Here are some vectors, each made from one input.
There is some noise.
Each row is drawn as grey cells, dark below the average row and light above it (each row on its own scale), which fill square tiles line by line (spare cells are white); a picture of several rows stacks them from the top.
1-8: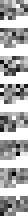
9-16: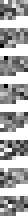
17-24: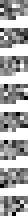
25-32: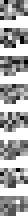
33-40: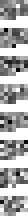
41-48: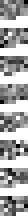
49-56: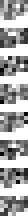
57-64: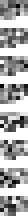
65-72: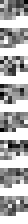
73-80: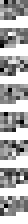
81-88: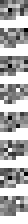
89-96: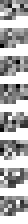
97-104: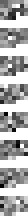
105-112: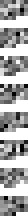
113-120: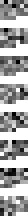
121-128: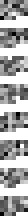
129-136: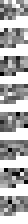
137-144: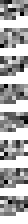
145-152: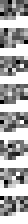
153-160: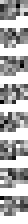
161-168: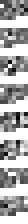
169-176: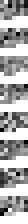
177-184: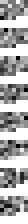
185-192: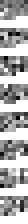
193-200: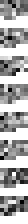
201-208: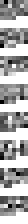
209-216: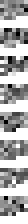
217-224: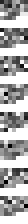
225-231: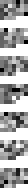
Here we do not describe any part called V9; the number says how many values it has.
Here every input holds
a node of a 10-node tree, together with either three true/false values, or a value of V9.
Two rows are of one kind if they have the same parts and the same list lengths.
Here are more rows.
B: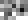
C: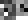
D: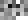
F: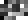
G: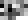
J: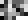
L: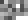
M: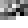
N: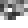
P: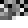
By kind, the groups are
B, C, D, L, N, P
F, G, J, M

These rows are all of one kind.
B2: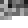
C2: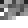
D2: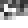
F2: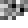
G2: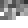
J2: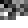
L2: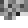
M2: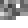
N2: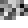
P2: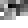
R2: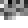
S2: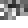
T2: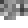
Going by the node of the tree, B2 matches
D2 and R2.
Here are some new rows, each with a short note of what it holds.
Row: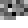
a node of a 10-node tree and a value of V9
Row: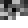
a node of a 10-node tree and a value of V9
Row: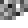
a node of a 10-node tree and a value of V9
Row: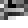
a node of a 10-node tree and a value of V9
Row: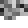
a node of a 10-node tree and a value of V9
